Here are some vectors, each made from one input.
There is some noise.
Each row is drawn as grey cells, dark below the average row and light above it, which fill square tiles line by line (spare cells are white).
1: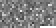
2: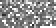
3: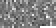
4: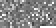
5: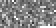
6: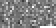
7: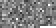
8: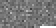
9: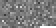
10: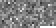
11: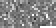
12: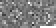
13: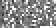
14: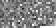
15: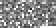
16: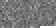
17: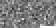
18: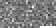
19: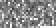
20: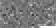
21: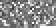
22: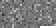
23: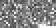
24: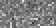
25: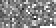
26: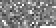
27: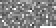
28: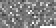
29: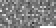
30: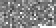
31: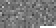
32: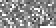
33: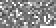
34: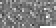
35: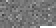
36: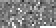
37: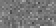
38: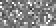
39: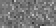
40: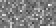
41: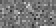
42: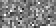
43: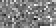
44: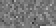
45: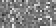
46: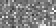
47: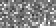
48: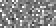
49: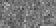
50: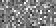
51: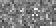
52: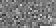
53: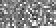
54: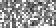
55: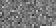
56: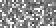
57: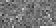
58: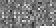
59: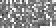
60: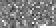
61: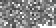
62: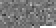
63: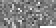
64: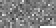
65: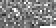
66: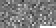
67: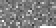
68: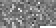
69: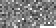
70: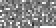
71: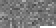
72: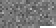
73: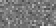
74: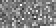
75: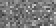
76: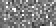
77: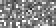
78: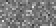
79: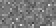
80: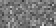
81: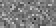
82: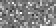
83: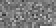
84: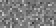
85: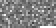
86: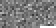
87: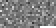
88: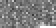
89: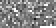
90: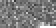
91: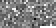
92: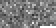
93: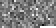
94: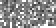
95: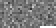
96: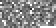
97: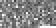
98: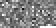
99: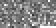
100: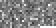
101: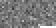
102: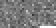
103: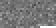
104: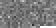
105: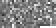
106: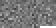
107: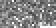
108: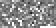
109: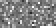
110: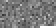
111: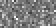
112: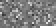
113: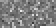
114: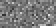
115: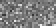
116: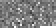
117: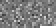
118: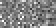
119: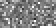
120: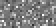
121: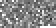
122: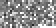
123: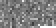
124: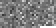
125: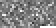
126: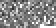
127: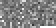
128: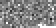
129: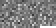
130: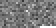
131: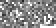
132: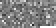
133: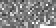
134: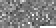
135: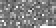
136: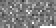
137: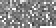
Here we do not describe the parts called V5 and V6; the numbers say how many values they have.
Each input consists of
either a fixed value, or one of 4 labels and a true/false value, or a value of V5 and a value of V6.
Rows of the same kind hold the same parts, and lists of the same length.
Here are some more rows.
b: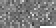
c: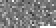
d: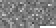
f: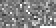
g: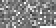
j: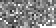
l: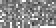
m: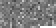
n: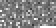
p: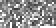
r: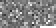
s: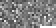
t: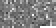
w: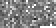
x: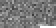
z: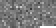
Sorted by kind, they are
b, d, j, l, m, p, r, s, t, x
c, f, n, w, z
g

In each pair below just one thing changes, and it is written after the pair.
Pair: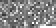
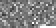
the true/false value
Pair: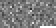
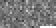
the label
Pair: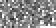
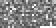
the label
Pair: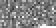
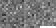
the label
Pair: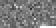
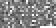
the true/false value
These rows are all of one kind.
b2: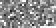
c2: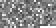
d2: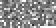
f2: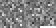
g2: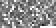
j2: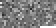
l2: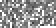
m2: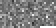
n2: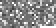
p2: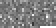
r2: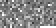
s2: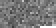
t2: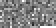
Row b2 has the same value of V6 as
d2, s2 and t2.
